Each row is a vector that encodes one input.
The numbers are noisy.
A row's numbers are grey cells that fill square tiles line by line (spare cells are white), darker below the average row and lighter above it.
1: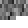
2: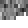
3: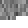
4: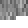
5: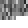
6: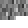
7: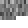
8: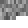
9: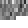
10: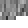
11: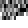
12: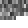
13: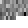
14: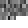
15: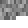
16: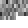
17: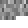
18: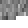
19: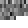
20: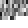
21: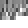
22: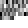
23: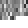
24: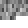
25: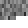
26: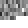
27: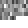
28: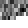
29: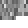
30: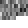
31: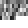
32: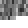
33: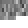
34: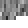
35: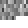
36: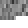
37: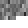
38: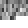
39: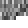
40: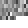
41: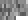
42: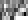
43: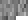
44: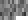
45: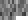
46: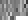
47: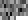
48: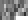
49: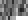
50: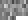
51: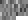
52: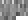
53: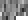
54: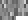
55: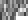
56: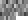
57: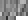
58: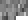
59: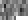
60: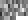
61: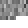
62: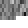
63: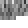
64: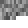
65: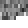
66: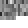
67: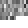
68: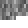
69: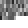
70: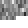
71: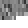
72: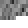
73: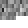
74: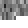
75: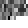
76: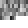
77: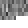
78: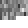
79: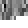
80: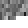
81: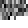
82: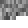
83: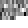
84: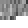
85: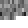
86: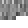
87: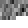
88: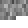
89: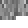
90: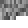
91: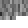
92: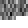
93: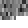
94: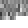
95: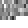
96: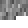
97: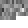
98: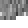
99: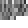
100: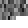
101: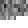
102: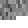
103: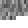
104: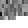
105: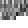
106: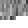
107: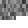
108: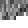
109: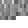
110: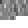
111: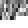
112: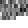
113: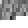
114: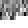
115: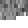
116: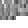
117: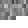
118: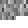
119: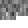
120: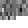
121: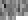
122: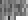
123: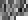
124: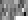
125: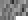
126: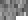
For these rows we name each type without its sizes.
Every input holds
a label, together with either a point on a circle, or a fixed value.
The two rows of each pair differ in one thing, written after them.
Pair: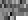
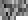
the place on the circle
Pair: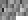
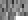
the label
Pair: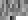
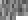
the place on the circle
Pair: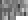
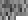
the place on the circle
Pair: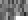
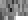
the place on the circle
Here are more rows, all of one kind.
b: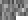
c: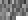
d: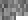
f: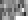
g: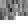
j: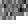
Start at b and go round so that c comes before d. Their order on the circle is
b, c, j, g, f, d.
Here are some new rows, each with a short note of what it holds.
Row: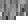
a label
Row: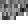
a label
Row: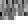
a point on a circle and a label
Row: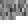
a point on a circle and a label
